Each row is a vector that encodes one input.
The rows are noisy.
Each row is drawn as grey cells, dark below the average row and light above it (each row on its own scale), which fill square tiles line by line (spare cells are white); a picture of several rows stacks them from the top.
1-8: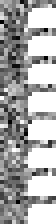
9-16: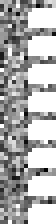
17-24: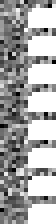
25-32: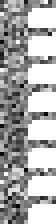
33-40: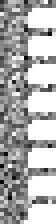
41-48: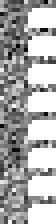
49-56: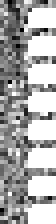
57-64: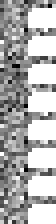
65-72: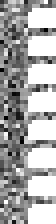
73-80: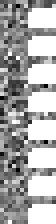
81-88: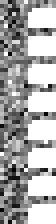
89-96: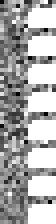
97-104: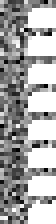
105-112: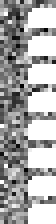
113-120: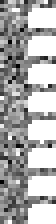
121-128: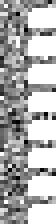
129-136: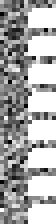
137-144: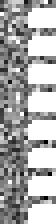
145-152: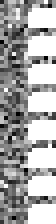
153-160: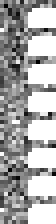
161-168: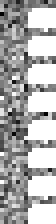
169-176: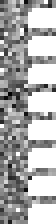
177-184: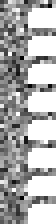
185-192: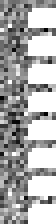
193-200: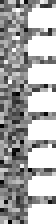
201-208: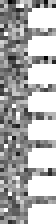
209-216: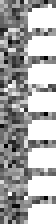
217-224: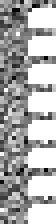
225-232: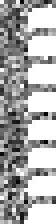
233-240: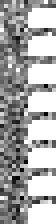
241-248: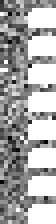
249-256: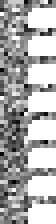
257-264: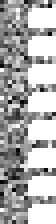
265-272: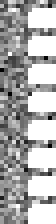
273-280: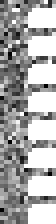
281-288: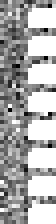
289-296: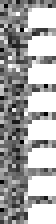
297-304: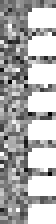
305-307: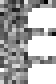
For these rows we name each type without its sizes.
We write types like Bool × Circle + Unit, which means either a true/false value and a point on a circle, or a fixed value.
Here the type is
(Bool × Bool × Bool × Bool + Label) × Label.
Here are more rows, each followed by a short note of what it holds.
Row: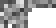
a label and four true/false values
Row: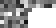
two labels
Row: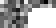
a label and four true/false values
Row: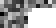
two labels
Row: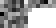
two labels
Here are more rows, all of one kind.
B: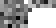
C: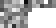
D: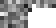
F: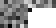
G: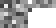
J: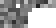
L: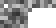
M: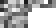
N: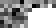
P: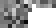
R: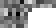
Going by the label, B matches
D, F, M and P.
